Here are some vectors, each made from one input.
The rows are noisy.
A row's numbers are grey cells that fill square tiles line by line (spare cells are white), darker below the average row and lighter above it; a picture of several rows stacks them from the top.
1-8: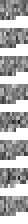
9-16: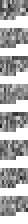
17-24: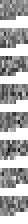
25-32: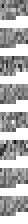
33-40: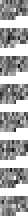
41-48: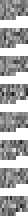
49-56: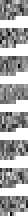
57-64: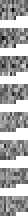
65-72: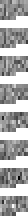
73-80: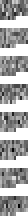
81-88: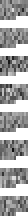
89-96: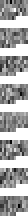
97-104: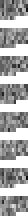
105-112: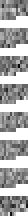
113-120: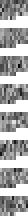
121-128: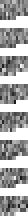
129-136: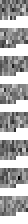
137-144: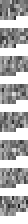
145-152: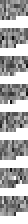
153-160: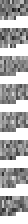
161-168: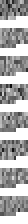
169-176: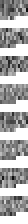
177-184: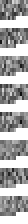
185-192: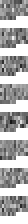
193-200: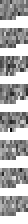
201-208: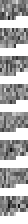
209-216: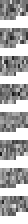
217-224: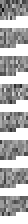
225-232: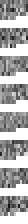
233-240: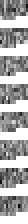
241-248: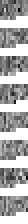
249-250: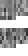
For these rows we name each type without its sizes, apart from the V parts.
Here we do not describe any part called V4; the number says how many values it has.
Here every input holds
either a label and a value of V4, or a list of points on a line.
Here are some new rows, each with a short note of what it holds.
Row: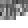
a label and a value of V4
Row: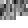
the empty list
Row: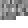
a list of one item
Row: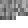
a list of two items
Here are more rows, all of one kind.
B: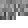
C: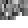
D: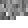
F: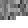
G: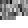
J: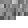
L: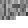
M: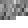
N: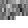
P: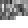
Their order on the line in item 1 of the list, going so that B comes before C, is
B, J, M, D, L, F, N, C, P, G.
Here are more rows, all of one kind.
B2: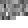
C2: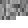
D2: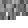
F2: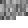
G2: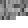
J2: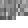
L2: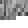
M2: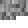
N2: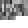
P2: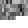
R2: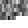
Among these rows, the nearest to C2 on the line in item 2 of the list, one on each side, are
J2 and P2.
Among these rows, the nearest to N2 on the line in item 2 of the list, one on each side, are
F2 and L2.
